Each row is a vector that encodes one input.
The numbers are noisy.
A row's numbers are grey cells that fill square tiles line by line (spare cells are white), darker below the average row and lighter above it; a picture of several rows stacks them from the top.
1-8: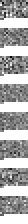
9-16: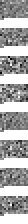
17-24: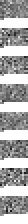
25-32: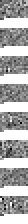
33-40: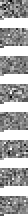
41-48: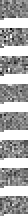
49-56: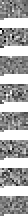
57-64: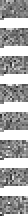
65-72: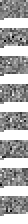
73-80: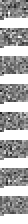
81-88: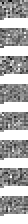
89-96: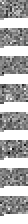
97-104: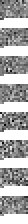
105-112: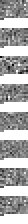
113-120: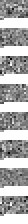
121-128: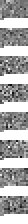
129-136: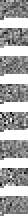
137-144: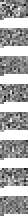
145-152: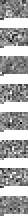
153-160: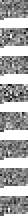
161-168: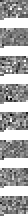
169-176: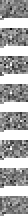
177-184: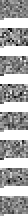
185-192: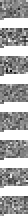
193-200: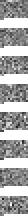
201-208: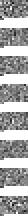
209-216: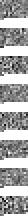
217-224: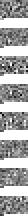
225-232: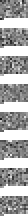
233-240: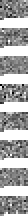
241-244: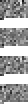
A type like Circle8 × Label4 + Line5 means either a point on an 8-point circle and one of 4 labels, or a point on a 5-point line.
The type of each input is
(Bool × Bool × Bool × Bool + Tree12) × (Line8 + Line9).
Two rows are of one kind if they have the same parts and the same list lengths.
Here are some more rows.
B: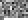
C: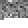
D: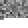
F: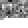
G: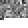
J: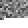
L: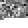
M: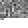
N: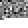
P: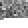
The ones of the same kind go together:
B, F
C, D, P
G, J, M
L, N

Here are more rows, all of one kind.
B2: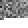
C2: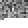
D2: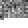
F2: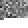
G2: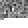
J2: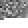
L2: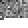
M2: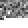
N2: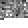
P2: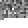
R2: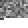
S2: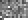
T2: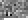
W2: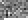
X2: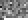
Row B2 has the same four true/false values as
C2, G2, L2 and P2.
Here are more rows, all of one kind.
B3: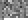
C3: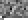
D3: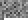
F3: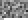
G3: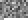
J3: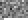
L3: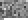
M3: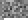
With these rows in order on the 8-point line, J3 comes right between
B3 and G3.
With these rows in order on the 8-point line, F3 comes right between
B3 and M3.
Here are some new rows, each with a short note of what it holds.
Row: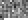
a point on a 9-point line and four true/false values
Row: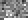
a point on a 9-point line and four true/false values
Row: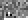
a point on a 9-point line and four true/false values
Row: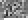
a point on a 9-point line and four true/false values
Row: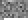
a point on an 8-point line and four true/false values
